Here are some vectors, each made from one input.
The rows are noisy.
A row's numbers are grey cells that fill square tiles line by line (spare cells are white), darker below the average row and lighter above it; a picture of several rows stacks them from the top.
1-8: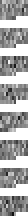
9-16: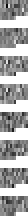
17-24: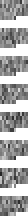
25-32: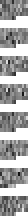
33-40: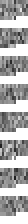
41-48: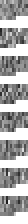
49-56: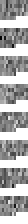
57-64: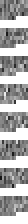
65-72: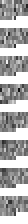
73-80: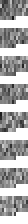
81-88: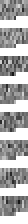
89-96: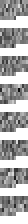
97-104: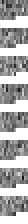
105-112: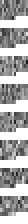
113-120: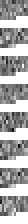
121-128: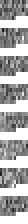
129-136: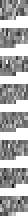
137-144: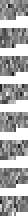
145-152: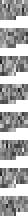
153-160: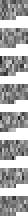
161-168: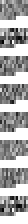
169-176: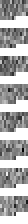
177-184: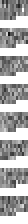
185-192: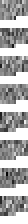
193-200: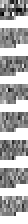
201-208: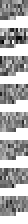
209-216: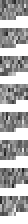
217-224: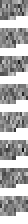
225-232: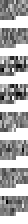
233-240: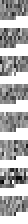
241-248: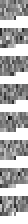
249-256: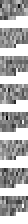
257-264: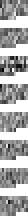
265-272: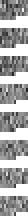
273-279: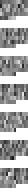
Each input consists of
a list of up to three points on a 13-point line.
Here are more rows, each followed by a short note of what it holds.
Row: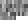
a list of two items
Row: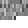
a list of two items
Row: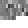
a list of two items
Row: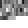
a list of one item
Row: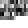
the empty list
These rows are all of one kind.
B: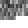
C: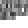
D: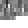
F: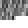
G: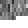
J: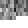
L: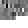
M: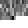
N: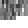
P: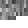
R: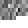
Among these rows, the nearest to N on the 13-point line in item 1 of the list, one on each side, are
C and D.
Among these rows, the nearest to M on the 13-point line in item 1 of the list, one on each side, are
F and G.
